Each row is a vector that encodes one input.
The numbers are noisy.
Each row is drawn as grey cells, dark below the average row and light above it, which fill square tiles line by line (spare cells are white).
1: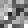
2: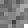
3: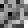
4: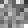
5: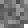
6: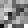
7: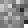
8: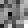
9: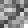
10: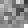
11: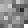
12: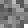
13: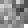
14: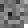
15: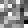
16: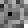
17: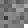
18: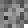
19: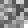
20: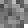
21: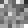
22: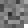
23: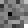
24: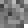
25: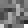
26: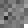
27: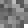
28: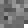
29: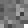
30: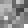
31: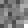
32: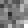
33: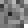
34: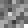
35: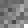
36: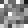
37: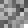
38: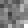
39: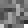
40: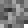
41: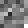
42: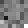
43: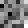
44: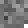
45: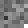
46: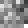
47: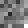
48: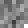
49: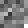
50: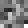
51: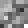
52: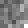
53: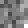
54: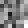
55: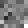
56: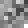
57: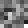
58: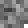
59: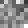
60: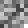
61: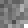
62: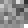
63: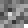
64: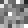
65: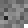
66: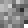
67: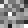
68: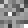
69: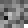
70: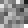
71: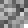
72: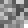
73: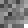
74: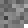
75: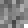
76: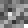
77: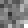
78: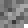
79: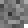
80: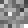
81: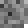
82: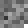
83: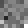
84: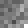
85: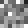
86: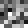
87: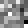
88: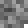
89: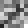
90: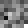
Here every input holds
either a point on a 6-point line, or a node of a 12-node tree.
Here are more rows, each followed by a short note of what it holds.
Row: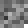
a node of a 12-node tree
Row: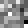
a point on a 6-point line
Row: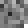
a node of a 12-node tree
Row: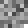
a point on a 6-point line
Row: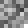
a point on a 6-point line
